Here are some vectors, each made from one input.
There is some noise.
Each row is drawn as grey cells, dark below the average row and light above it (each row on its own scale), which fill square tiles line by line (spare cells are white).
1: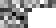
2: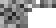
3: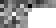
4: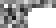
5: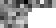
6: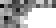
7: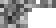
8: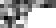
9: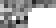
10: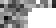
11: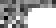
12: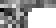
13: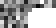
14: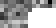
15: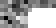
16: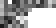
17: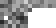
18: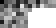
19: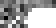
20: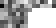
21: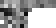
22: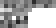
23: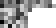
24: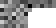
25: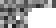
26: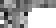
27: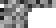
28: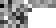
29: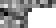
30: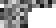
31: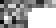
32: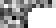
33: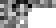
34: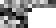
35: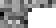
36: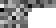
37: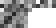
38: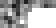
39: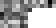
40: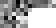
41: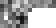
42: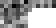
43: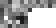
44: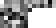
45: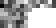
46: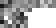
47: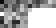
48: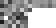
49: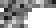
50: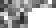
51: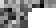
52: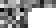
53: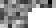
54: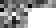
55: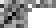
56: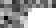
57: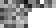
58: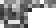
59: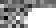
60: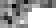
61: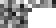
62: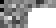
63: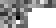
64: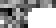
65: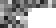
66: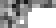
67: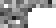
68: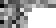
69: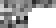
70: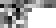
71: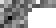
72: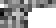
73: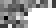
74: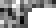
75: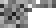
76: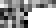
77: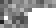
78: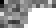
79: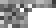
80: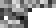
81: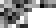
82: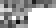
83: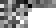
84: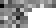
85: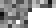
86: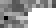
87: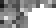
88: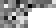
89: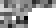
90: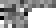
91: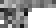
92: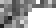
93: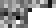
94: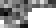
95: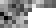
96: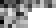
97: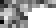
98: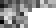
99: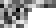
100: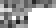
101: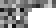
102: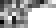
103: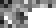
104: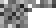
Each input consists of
either a fixed value, or one of 11 labels and a true/false value.
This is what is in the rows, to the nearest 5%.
About 5% of them hold a fixed value. The rest hold one of 11 labels and a true/false value.
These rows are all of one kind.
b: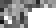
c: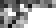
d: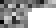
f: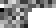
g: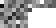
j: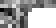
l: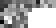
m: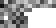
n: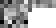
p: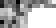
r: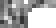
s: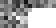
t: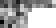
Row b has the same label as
g, l and s.
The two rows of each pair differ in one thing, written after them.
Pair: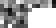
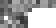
the true/false value
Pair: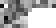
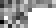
the true/false value
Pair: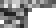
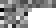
the label
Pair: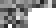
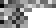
the true/false value
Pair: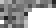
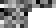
the label
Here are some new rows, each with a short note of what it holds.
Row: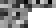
one of 11 labels and a true/false value
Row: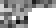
a fixed value
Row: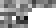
a fixed value
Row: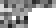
a fixed value
